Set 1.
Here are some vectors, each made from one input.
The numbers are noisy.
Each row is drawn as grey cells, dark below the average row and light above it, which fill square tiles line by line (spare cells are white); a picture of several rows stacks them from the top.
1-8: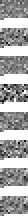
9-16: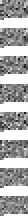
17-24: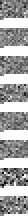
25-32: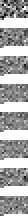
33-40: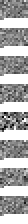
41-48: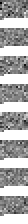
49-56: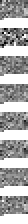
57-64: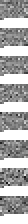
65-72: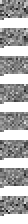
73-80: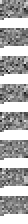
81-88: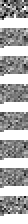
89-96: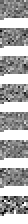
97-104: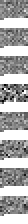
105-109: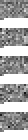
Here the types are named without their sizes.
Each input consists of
a list of points on a line.
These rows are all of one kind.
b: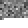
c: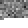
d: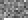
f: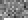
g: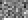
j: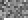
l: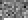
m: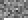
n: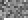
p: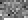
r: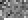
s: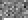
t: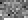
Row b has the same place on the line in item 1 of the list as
l and s.
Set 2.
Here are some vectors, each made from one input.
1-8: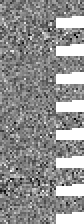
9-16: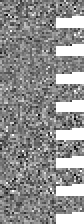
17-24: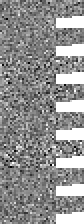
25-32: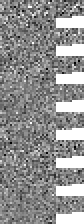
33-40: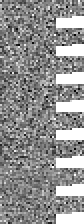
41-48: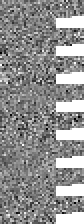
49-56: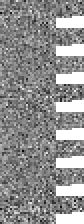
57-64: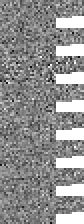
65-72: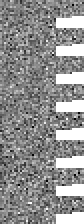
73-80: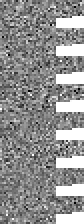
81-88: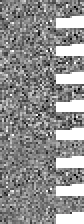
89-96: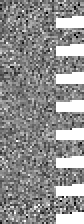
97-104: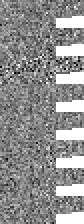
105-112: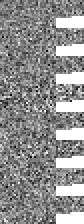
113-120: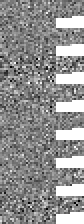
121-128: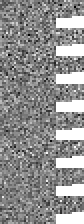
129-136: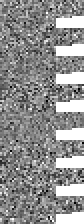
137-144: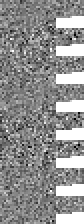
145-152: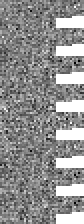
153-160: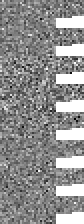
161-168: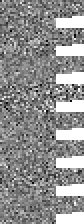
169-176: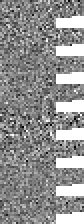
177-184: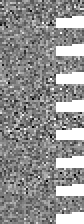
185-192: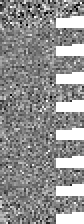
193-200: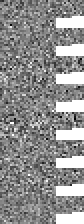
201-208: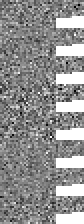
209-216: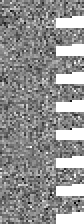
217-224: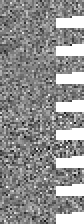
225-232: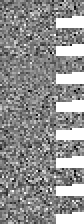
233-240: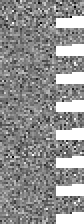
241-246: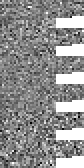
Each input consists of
a true/false value, together with either a point on a 6-point line, or a point on a 14-point line.
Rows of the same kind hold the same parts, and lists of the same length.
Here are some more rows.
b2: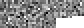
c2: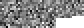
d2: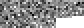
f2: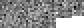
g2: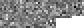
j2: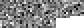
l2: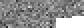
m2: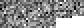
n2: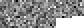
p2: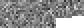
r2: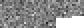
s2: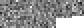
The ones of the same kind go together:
b2, f2, g2, j2, m2, n2
c2, d2, l2, p2, r2, s2

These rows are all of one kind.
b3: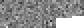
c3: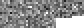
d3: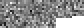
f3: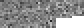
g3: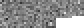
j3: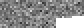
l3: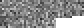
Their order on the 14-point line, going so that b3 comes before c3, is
d3, g3, b3, f3, l3, j3, c3.
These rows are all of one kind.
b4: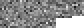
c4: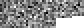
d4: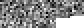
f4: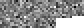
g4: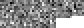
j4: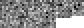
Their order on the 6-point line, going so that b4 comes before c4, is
d4, g4, j4, b4, c4, f4.
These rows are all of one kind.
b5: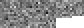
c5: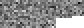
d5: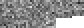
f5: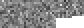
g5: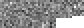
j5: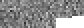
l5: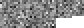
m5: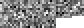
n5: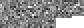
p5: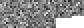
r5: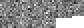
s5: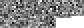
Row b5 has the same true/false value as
c5 and s5.
